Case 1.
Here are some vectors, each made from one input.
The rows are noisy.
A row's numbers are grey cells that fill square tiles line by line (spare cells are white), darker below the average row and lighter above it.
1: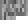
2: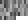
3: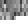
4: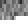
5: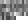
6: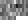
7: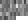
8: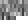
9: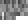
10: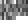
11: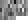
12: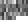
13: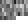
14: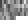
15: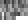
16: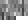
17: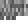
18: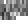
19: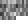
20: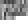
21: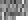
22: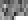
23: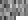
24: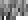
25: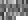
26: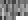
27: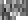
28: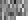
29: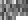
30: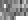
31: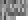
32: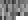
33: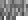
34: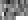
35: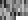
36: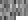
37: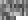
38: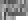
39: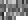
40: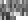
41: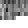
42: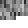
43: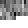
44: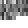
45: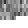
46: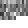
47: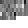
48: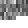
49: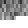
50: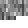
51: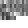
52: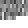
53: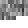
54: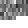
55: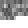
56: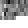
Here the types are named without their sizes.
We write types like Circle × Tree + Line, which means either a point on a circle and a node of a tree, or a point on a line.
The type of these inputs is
Line + Tree.
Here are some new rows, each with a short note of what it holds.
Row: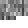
a point on a line
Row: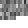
a node of a tree
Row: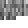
a point on a line
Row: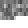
a node of a tree
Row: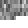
a node of a tree
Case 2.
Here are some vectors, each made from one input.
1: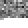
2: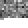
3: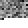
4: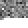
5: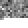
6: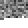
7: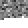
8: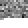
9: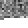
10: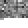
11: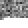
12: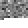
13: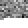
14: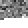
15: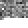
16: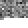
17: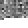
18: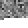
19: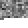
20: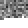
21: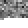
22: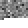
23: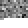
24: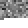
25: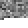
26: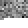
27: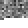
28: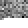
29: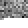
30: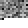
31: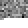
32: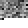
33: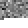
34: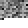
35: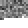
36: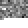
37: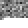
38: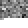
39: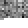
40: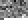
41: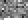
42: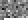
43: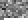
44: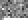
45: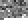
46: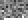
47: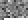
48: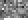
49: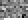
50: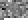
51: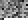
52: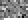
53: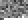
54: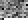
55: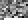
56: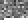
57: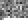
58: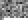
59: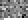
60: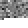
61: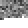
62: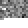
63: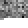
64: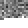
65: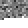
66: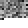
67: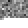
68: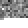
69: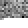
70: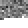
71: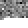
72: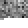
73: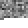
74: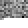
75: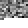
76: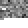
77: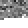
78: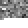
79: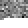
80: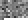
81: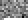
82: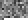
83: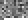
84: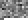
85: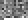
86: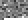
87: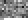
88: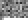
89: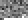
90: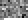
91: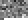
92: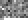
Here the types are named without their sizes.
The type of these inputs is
Bool × (Circle + Unit).
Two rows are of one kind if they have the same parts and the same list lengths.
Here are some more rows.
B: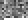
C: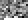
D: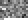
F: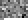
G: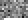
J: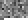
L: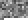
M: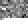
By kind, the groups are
B, D, F, G, J, L, M
C

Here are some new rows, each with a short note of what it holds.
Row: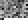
a true/false value
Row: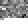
a point on a circle and a true/false value
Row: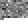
a point on a circle and a true/false value
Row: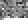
a point on a circle and a true/false value
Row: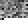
a true/false value
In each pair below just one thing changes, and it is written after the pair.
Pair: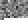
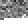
the place on the circle
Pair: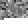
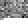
the true/false value
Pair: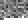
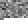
the place on the circle
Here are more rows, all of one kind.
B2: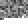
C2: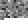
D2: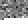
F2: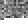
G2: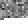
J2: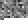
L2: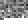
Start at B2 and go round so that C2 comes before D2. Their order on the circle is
B2, L2, F2, J2, G2, C2, D2.
